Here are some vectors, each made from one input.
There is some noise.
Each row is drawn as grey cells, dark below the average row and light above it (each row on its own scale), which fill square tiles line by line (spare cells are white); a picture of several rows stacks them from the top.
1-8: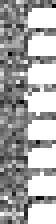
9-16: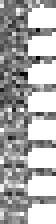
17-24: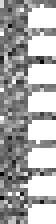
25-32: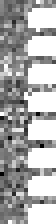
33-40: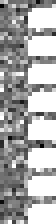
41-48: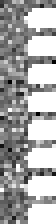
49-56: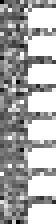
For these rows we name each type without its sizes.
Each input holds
a point on a line and a true/false value.
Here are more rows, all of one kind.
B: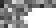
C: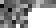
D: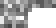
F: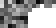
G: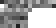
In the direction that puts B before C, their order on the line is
G, F, D, B, C.
